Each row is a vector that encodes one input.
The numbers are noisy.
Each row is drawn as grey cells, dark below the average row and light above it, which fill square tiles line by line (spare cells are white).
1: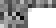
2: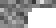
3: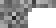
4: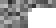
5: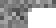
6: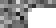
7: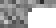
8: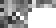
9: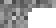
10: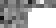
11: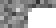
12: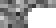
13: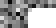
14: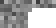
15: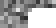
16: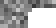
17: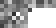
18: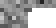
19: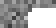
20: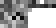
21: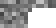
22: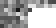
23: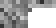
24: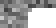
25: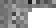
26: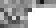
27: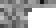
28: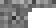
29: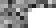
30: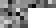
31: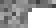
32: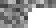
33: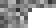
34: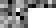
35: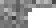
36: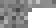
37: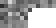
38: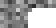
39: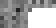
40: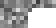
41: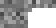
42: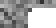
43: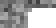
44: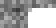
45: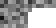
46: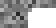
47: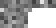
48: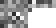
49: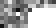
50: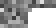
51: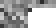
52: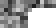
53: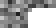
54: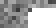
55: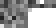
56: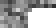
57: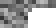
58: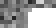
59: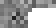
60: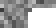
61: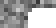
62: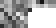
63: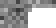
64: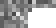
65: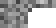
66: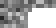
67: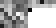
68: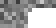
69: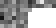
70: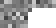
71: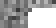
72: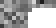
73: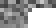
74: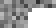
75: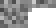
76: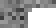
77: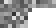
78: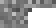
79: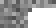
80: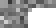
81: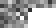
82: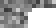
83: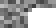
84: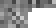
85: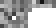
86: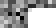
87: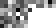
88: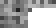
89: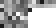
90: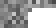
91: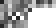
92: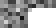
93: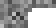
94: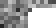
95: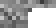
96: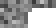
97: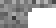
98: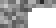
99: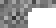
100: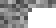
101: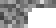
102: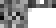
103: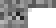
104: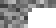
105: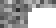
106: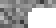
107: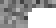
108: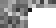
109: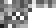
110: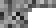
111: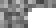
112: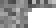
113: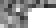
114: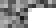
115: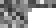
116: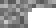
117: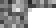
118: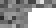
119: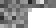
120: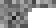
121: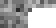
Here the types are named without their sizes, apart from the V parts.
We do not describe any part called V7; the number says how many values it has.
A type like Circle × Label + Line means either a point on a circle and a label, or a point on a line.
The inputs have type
Bool × (Line + V7).
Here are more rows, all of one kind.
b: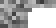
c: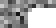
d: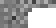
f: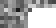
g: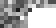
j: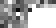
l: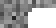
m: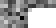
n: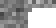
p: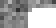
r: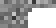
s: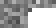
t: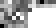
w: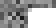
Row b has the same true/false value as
c, m and t.
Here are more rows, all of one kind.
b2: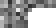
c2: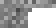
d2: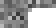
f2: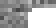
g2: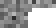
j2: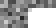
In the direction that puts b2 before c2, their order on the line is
b2, c2, g2, d2, f2, j2.
